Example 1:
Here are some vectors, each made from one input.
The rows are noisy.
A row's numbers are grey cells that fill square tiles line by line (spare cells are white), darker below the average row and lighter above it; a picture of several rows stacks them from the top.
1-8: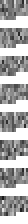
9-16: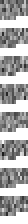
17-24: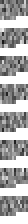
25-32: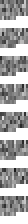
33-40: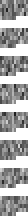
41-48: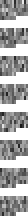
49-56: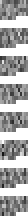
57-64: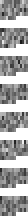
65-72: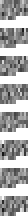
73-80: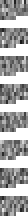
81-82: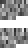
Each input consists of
four true/false values.
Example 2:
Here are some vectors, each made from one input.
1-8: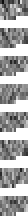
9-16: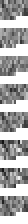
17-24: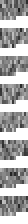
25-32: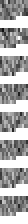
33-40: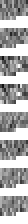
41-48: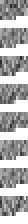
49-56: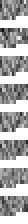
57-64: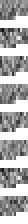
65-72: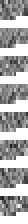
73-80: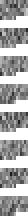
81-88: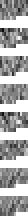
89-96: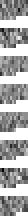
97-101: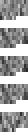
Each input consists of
a point on a 7-point line.
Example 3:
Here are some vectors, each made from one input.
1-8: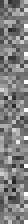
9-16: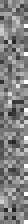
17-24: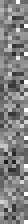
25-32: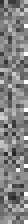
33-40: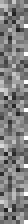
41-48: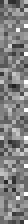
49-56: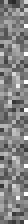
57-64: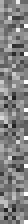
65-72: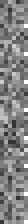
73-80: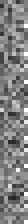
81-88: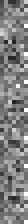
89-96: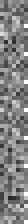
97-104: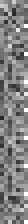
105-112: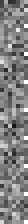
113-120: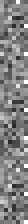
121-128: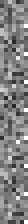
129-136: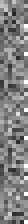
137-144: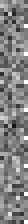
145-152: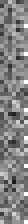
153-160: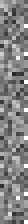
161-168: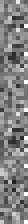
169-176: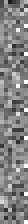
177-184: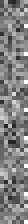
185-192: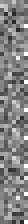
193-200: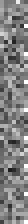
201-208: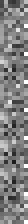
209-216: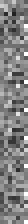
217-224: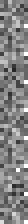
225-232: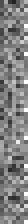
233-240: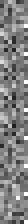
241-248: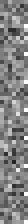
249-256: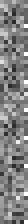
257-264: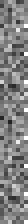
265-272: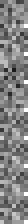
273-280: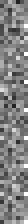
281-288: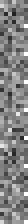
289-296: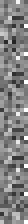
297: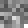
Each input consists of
one of 5 labels.
